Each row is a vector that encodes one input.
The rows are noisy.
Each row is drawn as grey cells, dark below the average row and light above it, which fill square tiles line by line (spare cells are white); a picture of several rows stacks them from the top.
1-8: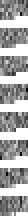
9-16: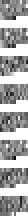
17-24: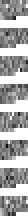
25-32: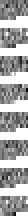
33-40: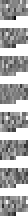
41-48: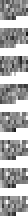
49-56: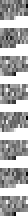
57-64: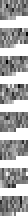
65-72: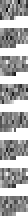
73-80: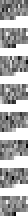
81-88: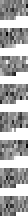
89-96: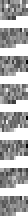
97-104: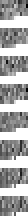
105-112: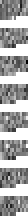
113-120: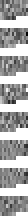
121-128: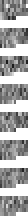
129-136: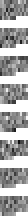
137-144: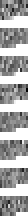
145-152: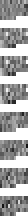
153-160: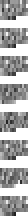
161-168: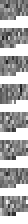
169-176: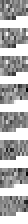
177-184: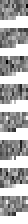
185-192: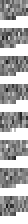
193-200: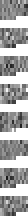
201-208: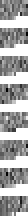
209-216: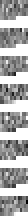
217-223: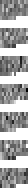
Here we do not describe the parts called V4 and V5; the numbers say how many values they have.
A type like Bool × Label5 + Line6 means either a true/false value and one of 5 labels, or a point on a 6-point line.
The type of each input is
Label8 × (Line9 + V4) + Line6 × V5.
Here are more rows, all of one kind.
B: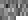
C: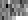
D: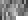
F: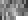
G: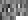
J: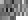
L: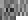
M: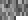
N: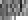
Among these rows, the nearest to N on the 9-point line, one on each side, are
C and J.
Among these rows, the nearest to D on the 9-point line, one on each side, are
F and M.
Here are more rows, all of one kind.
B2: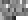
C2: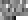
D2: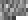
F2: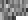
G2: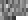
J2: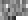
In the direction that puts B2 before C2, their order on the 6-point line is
F2, B2, C2, J2, G2, D2.
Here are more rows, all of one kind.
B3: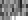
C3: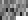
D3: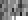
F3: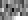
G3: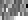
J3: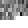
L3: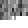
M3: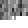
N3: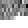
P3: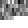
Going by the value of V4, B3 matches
G3 and N3.
